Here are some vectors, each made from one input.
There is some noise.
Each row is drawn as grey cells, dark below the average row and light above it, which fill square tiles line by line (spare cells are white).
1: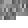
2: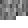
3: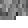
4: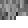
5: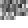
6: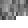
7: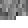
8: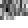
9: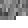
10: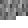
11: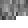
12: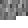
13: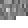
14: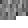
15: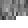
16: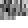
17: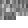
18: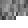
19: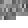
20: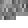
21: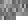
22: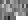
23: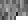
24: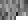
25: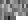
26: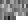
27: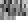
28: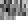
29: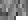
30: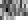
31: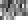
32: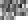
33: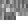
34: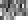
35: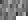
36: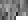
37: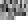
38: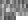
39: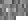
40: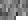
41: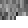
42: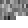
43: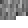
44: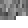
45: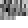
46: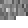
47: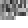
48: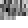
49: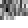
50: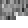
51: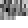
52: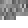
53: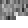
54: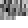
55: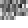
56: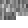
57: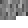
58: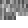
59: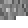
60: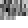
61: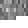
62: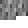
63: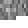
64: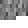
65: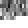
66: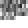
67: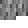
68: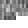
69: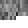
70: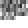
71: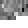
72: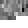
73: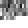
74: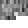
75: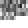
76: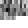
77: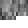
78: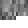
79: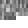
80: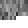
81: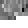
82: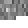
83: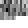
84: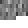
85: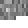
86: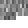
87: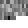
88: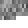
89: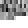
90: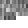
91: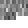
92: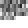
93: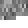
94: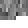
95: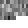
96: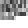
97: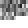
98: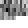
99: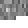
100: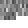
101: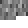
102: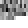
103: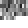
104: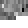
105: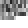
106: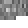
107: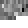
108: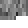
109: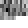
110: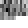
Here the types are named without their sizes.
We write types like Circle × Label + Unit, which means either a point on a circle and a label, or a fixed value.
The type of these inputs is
Circle + Line.
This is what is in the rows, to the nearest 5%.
About 30% of them hold a point on a circle. The rest hold a point on a line.
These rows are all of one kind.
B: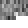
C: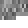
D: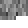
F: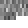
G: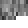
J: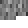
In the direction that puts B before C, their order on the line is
B, F, C, J, D, G.
